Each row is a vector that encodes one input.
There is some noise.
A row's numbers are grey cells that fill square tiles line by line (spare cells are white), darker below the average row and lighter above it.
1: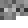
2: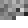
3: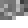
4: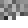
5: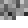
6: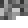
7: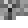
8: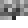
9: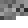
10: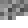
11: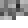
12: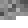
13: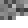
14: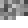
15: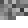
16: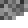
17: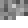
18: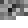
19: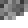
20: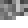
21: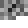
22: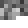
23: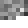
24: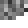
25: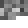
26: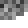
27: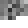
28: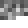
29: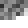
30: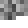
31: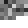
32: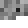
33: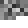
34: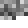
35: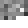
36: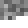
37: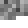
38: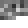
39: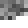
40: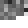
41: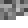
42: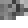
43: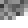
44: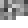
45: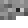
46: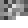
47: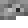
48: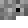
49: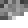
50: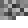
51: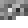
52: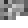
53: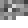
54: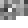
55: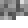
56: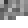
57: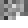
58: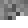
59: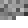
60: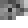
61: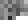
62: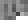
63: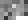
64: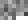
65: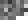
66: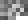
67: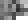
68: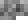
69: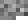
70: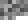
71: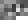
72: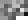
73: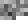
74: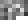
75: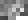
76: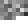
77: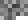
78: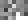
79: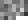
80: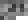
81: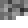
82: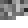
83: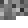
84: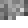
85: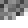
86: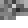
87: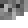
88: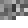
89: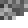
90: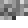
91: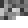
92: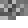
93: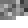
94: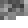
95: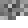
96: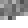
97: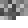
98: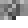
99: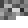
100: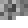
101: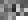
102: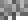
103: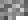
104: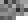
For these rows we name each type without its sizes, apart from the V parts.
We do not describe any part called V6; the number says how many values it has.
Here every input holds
a point on a line, together with either a point on a line, or a value of V6.
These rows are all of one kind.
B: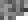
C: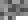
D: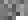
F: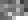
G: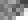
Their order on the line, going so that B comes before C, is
B, C, G, D, F.
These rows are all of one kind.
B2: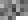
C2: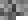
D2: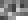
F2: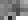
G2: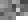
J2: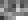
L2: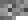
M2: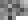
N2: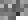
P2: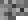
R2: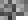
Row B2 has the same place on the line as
C2, N2, P2 and R2.
